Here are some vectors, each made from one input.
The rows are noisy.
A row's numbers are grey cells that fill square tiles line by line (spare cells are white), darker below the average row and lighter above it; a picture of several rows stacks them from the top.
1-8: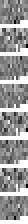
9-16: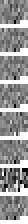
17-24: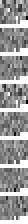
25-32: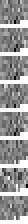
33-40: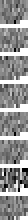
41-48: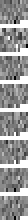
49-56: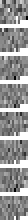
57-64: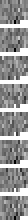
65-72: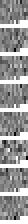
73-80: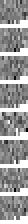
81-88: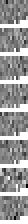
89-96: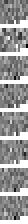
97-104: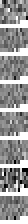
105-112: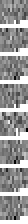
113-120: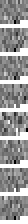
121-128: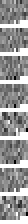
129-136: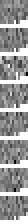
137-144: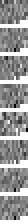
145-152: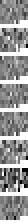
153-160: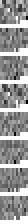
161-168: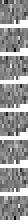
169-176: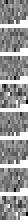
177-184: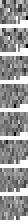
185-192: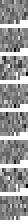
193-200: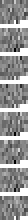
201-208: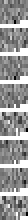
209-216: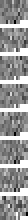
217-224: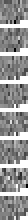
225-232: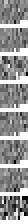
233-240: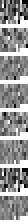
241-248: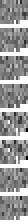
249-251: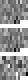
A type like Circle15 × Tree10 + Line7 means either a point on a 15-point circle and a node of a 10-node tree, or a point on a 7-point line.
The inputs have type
List3(Bool × Line6).
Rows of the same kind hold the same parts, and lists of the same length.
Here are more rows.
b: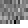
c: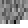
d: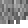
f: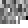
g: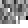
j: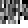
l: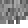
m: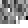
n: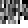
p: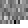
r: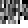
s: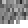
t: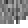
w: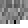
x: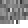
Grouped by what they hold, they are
b, c, p, w
d, l, s, t, x
f, g, m
j, n, r

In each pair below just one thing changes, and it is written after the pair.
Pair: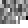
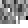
the true/false value in item 1 of the list
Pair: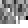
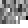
the true/false value in item 1 of the list
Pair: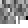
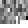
the true/false value in item 1 of the list
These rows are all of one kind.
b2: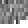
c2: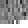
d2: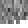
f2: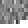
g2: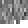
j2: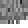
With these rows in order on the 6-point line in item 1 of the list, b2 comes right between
c2 and g2.
